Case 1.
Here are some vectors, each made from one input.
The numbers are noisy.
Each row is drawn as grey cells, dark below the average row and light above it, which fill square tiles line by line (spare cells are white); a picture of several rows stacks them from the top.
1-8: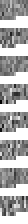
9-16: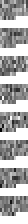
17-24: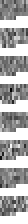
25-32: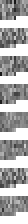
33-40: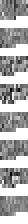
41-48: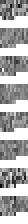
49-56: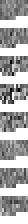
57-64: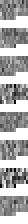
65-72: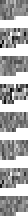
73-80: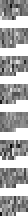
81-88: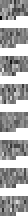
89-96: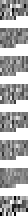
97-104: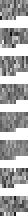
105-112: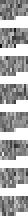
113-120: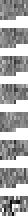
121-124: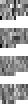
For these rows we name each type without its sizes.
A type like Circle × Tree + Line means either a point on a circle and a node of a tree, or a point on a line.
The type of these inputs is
List(Line).
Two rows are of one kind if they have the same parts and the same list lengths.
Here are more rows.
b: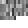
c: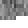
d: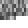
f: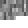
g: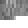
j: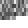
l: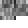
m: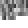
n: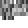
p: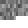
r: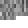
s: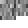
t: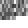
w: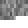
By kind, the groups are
b, c, f, l, m, r, s
d, j, t
g, n, p, w

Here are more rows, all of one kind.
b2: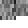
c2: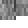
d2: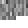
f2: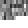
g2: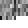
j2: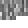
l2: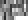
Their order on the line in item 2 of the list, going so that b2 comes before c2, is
j2, l2, f2, b2, c2, g2, d2.
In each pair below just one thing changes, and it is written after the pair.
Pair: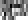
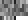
the place on the line in item 2 of the list
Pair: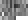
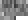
the place on the line in item 2 of the list
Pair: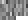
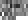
the place on the line in item 1 of the list
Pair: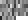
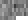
the place on the line in item 1 of the list
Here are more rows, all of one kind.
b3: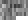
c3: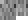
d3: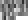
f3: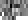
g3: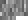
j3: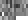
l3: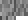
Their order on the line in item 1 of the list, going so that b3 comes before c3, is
f3, j3, b3, l3, g3, c3, d3.
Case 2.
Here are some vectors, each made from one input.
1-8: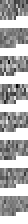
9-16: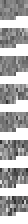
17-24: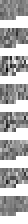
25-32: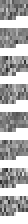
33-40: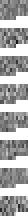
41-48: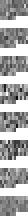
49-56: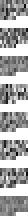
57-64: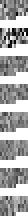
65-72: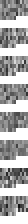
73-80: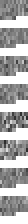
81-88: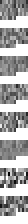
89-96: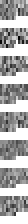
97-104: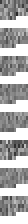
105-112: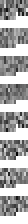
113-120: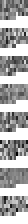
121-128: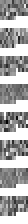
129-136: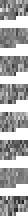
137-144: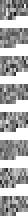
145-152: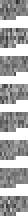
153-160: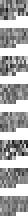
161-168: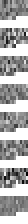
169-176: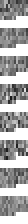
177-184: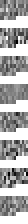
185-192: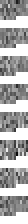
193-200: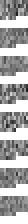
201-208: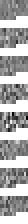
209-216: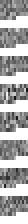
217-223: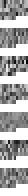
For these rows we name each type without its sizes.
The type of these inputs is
List(Circle).
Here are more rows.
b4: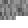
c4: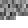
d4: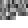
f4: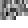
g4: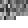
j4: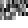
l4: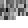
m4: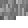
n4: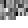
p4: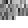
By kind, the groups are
b4, c4, f4, n4
d4, g4, l4, m4, p4
j4

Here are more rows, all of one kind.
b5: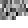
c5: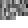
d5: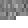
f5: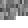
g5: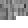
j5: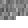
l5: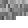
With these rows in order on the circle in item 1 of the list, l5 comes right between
b5 and g5.
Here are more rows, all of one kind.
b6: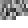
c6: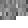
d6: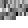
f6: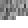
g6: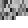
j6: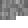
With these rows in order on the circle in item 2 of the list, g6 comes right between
b6 and c6.
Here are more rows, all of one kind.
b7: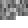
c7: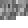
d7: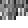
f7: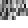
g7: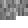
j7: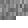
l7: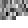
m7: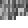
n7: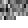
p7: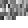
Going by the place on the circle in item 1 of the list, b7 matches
g7, l7 and n7.
